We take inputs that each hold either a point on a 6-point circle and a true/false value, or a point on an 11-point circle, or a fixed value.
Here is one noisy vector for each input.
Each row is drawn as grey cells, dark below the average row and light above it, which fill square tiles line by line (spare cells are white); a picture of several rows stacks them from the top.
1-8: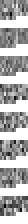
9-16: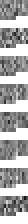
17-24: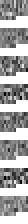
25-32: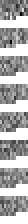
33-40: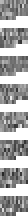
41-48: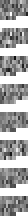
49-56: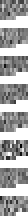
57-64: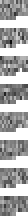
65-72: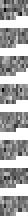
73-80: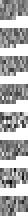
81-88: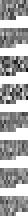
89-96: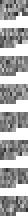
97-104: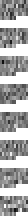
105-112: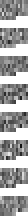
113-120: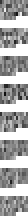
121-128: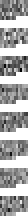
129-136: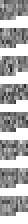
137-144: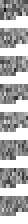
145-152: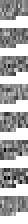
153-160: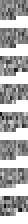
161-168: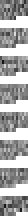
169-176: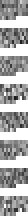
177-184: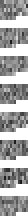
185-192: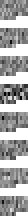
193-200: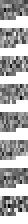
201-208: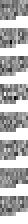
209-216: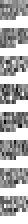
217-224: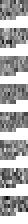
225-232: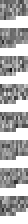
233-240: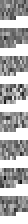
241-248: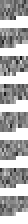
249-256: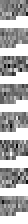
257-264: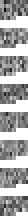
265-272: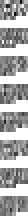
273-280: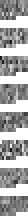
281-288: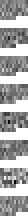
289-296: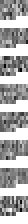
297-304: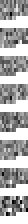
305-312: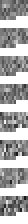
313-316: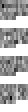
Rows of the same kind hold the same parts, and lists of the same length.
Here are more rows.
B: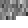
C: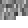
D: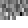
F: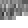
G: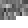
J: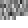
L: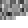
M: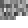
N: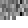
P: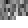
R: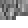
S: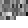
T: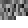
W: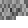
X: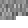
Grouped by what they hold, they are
B, C, M, R, S, W, X
D, J, N
F, G, L, P, T

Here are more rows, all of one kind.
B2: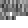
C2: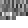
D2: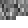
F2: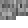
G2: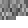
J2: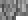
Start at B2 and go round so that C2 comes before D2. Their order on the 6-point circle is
B2, C2, F2, J2, D2, G2.
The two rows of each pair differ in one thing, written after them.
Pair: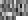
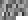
the place on the 6-point circle
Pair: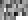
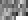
the place on the 6-point circle
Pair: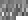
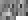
the place on the 6-point circle
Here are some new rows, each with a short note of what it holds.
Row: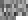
a point on a 6-point circle and a true/false value
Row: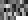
a point on an 11-point circle
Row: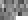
a point on an 11-point circle
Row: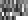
a point on a 6-point circle and a true/false value
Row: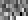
a fixed value
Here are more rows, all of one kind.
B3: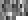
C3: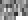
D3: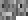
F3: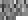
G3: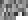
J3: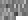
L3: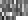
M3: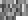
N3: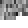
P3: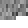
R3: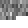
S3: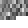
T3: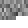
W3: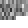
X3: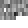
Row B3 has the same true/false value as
F3, M3, R3 and W3.
